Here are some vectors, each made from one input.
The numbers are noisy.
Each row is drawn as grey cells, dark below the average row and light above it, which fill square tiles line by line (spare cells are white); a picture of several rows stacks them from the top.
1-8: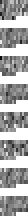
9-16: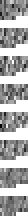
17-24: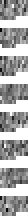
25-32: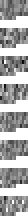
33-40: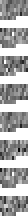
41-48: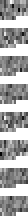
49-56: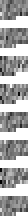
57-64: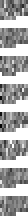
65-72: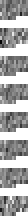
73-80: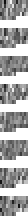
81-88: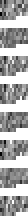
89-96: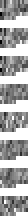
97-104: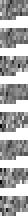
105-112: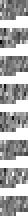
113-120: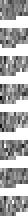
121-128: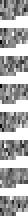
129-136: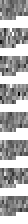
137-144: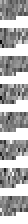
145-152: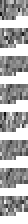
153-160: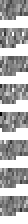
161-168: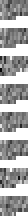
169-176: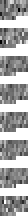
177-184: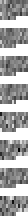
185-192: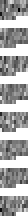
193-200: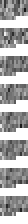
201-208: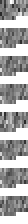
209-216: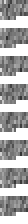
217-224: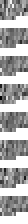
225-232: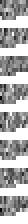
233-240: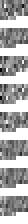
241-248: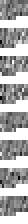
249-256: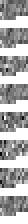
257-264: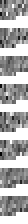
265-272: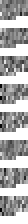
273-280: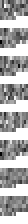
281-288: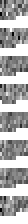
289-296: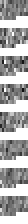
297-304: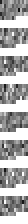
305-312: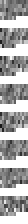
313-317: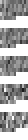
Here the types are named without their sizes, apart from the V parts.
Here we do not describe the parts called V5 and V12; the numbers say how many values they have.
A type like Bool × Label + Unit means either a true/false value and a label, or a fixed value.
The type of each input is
Bool × V12 + Circle × V5.
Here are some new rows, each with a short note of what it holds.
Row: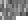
a true/false value and a value of V12
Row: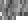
a true/false value and a value of V12
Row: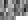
a point on a circle and a value of V5
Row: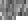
a true/false value and a value of V12
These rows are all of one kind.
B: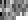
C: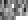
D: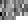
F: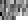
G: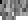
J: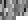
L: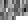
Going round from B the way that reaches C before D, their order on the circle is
B, F, C, D, G, L, J.
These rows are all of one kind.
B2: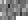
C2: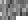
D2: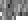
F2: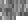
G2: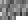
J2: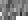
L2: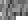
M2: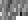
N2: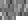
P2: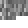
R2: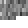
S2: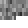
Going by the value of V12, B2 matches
C2, G2, L2 and R2.
